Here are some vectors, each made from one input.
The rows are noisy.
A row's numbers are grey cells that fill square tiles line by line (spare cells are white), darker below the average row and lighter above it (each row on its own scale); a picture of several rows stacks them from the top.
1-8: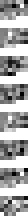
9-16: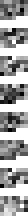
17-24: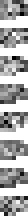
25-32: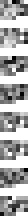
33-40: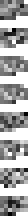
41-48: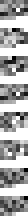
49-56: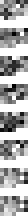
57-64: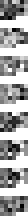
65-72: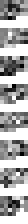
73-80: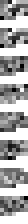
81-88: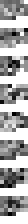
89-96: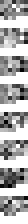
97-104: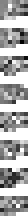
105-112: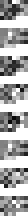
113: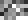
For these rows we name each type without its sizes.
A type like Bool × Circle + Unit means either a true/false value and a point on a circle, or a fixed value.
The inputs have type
Bool × Bool × Bool × Bool + Line.
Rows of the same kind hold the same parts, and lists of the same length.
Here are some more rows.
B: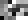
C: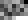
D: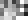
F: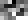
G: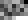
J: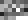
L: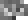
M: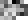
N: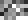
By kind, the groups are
B, C, D, F, G, L, M
J, N

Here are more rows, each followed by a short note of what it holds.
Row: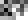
a point on a line
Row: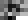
four true/false values
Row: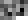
four true/false values
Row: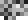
a point on a line
